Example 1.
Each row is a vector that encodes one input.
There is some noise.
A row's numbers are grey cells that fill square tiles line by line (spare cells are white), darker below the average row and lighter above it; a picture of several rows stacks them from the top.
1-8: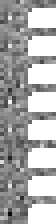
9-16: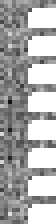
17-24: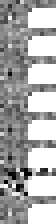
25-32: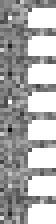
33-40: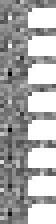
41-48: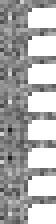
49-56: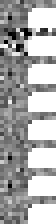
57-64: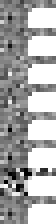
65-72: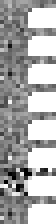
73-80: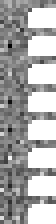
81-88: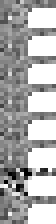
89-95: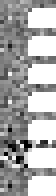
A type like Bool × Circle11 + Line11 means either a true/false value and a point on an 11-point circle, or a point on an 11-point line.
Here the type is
List2(Line11).
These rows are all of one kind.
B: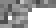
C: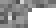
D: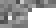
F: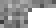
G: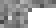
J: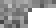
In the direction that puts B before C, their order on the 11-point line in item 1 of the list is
B, D, C, G, F, J.
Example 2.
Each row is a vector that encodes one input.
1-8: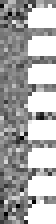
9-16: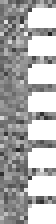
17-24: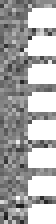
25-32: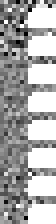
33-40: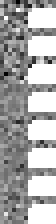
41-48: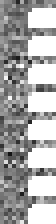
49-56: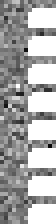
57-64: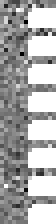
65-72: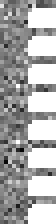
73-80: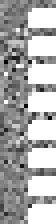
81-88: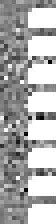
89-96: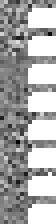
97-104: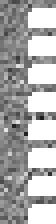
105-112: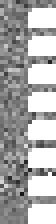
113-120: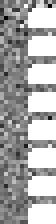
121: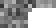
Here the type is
Label12 × Label12.
